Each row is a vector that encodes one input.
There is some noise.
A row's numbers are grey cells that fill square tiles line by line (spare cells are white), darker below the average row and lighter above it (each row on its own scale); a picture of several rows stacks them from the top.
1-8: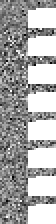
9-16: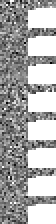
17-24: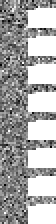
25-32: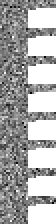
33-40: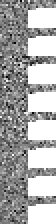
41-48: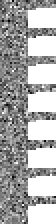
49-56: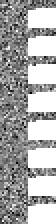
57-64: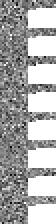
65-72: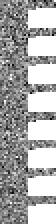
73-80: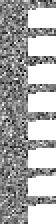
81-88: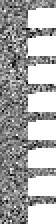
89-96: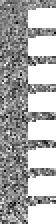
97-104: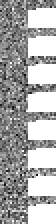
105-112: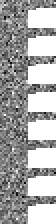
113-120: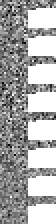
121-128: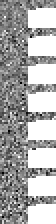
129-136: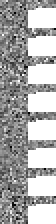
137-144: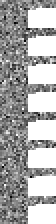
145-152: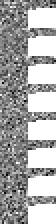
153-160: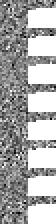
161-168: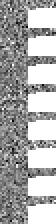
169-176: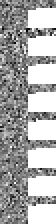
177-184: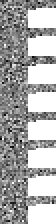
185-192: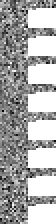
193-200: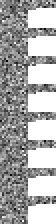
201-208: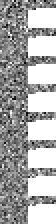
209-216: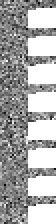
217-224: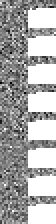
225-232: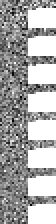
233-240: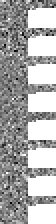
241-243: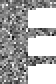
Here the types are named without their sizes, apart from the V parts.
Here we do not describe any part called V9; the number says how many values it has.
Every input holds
either a point on a line, or four true/false values and a value of V9.
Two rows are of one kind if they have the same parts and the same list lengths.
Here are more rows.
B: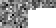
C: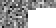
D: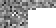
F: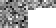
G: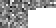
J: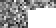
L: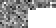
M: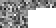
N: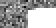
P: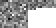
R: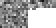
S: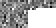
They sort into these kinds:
B, M, N, P, R, S
C, D, F, G, J, L

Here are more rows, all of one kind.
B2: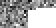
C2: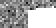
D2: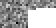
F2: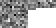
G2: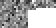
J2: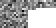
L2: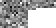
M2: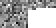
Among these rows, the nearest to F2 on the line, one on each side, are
D2 and J2.
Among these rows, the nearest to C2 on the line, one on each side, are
G2 and L2.
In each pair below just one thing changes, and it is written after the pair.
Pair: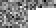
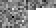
one of the four true/false values
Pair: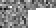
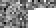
one of the four true/false values
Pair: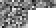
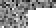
one of the four true/false values
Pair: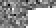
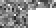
one of the four true/false values
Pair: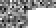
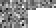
one of the four true/false values
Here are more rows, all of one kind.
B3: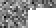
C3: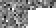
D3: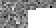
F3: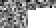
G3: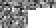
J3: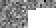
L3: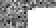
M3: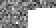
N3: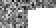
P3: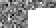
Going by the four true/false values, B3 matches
D3, J3 and P3.
